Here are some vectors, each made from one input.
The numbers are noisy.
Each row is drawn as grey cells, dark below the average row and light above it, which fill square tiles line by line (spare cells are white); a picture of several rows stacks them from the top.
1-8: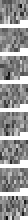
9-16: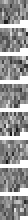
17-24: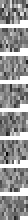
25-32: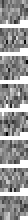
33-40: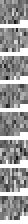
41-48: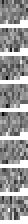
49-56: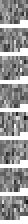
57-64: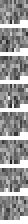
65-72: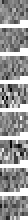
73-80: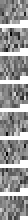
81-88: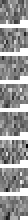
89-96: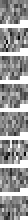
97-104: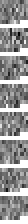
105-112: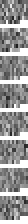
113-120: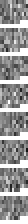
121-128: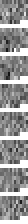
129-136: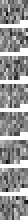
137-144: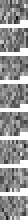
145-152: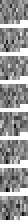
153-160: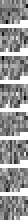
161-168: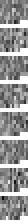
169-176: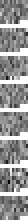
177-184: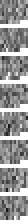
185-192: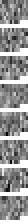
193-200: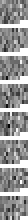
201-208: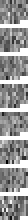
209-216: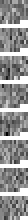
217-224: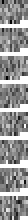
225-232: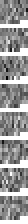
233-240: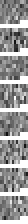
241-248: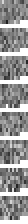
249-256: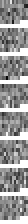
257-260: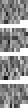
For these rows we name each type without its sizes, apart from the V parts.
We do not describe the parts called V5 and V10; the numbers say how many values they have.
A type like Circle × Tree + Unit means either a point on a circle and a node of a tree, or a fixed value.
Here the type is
Bool × Bool × Bool × Label + (Circle + V10) × V5.
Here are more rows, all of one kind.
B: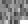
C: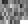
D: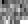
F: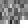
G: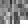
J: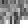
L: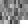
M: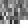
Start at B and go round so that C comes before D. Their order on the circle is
B, L, M, C, D, J, G, F.
